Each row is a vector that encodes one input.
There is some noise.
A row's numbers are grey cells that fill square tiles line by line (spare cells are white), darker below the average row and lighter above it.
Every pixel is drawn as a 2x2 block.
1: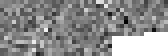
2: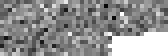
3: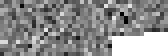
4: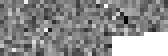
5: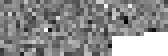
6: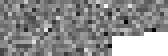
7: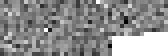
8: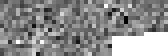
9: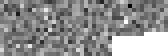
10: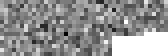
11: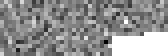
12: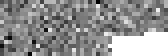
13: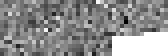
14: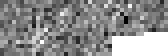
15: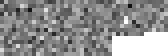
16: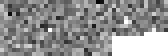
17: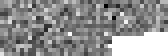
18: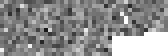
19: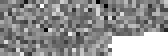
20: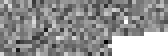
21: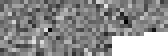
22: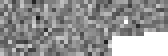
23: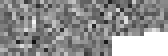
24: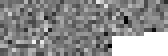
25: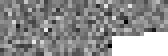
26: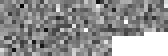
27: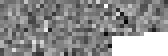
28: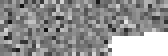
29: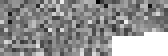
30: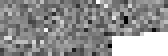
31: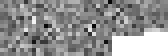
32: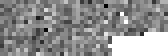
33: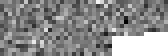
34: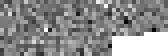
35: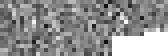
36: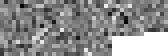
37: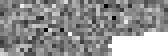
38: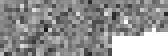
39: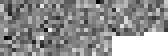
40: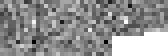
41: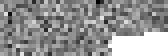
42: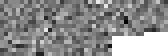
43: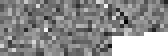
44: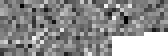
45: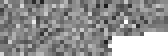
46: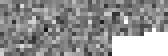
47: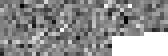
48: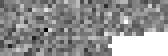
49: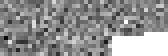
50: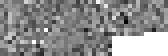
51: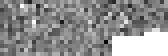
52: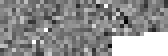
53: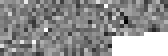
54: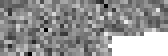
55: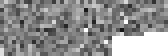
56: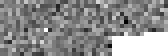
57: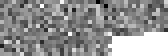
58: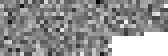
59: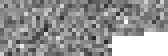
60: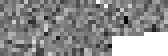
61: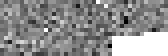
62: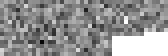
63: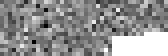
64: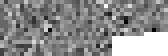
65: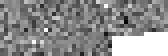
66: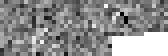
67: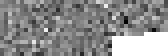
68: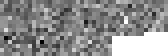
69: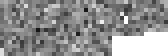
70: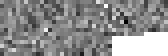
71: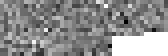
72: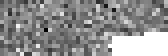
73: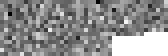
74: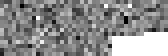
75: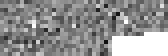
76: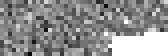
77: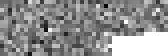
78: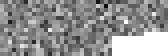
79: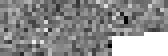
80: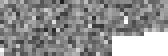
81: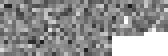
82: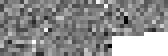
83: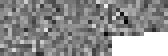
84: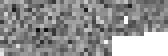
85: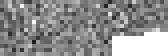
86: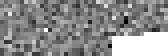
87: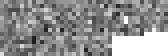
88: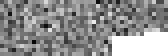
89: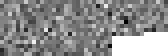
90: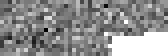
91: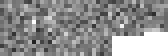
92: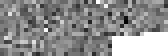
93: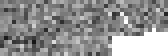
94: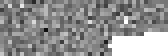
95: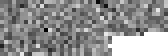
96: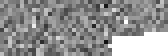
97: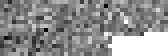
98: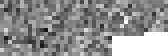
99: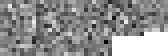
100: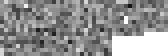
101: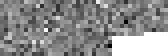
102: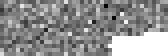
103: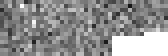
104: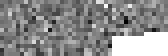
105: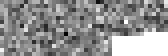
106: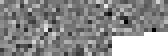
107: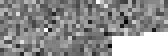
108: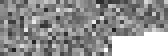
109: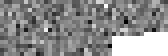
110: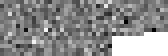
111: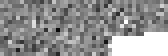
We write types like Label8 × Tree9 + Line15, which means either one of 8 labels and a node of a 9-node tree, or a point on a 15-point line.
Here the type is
Bool × Line6 × (Tree8 + Unit).
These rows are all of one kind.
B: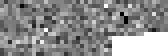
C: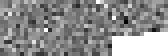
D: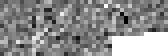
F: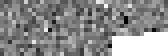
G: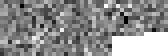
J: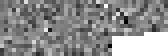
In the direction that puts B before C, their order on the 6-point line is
F, G, D, J, B, C.
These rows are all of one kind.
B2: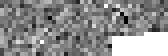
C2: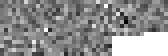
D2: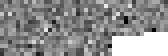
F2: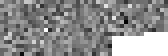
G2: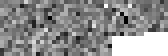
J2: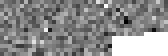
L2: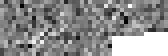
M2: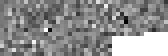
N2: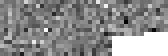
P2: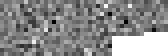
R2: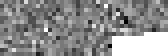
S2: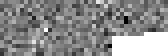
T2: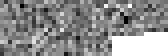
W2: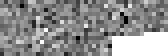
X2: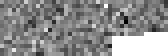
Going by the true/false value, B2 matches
G2, L2, T2 and W2.
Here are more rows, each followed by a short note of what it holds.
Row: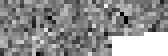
a point on a 6-point line and a true/false value
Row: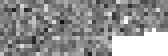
a point on a 6-point line, a node of an 8-node tree and a true/false value
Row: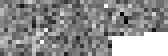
a point on a 6-point line and a true/false value
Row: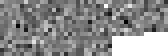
a point on a 6-point line and a true/false value
